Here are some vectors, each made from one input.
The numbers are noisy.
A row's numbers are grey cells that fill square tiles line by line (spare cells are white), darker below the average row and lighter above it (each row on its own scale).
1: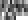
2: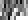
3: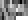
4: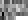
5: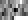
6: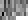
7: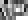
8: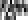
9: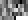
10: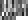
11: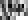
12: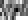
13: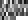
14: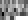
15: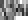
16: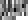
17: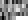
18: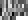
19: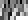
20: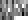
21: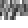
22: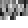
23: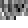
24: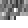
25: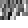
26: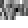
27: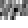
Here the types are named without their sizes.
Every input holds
a point on a circle.
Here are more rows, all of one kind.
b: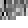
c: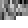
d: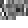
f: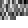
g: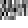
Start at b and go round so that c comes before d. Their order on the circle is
b, c, f, d, g.
